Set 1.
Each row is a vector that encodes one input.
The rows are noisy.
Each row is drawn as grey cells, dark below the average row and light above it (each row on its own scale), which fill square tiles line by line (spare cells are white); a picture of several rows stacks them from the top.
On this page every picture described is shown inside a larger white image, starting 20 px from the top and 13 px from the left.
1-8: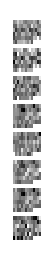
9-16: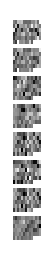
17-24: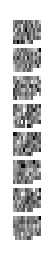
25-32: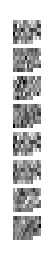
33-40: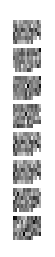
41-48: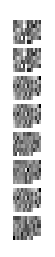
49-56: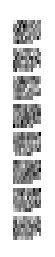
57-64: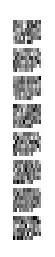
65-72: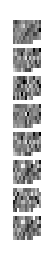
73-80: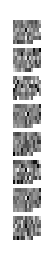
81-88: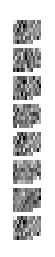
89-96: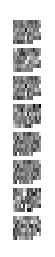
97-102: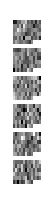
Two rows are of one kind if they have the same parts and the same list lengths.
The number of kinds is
2.
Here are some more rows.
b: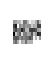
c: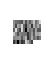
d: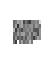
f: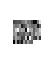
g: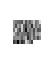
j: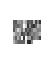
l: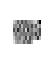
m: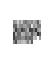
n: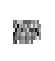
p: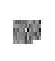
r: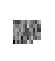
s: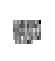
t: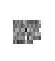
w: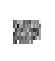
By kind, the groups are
b, d, m, n, w
c, f, g, j, l, p, r, s, t

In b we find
a point on a 7-point line.
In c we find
four true/false values.
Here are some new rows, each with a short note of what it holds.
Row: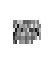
a point on a 7-point line
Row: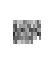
a point on a 7-point line
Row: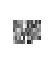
four true/false values
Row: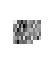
four true/false values
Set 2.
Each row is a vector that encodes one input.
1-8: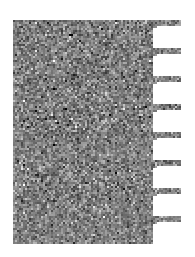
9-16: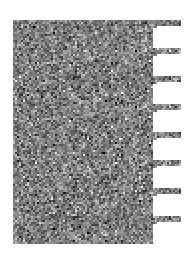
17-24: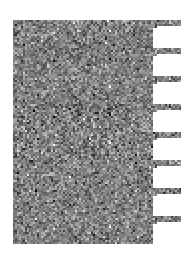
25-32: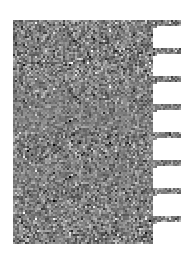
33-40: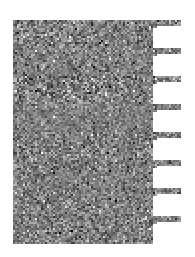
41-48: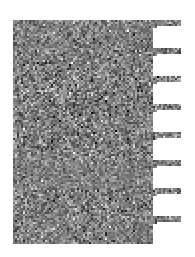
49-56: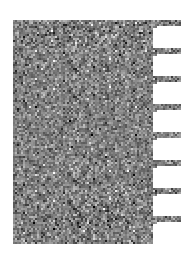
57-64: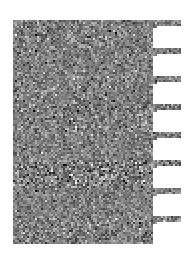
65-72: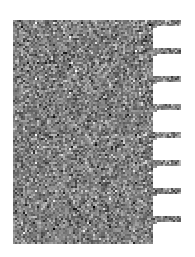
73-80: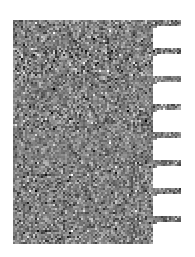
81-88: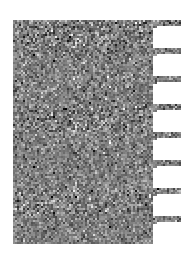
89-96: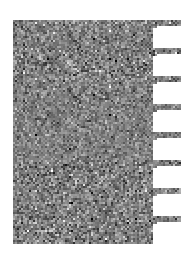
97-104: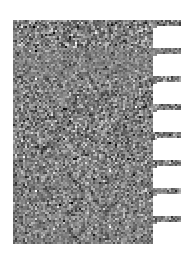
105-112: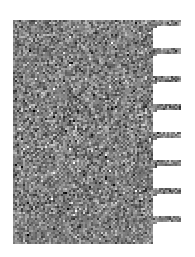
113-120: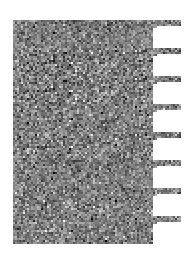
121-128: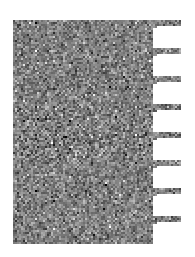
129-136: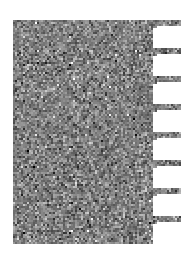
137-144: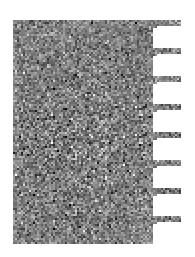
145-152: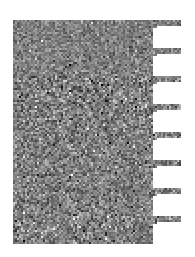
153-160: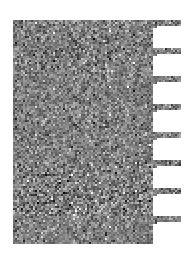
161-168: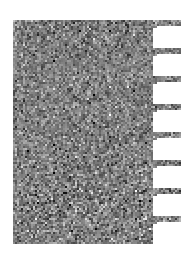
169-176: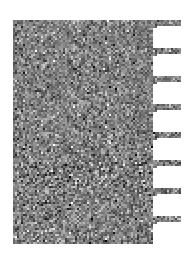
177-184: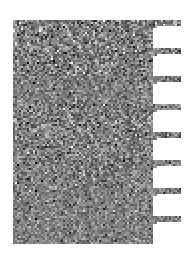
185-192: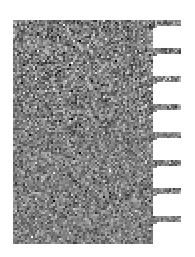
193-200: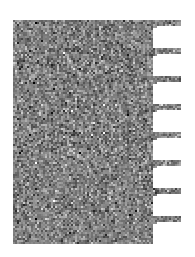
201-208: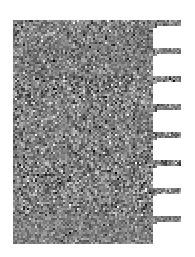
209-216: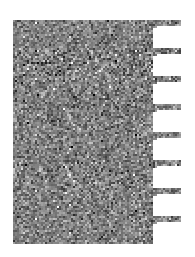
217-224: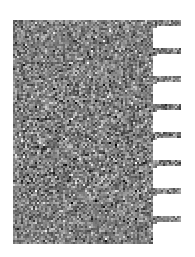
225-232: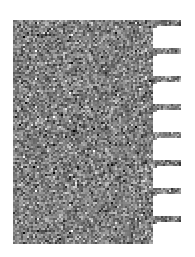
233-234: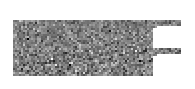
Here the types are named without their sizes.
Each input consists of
a point on a line, together with either a fixed value, or a node of a tree.
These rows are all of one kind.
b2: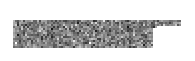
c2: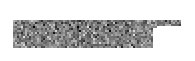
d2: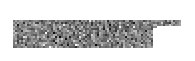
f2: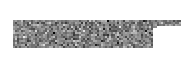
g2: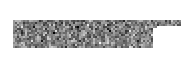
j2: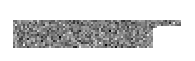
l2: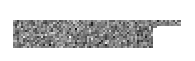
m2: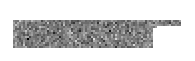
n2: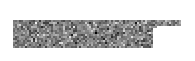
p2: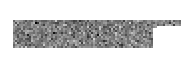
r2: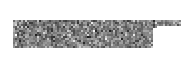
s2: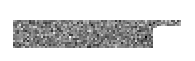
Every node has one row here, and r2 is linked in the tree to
g2.
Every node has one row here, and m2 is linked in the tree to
j2.
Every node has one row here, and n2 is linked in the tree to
g2.
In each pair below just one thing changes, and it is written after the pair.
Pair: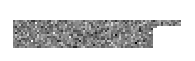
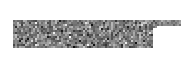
the node of the tree
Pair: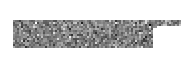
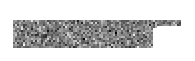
the place on the line
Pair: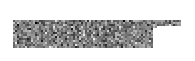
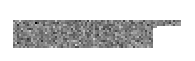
the node of the tree
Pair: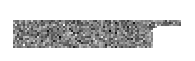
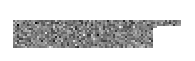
the place on the line
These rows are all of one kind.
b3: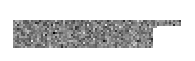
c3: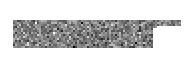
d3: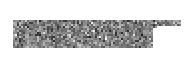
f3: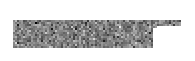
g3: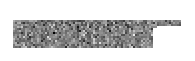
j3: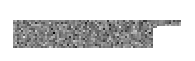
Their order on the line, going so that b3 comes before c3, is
j3, f3, b3, g3, d3, c3.
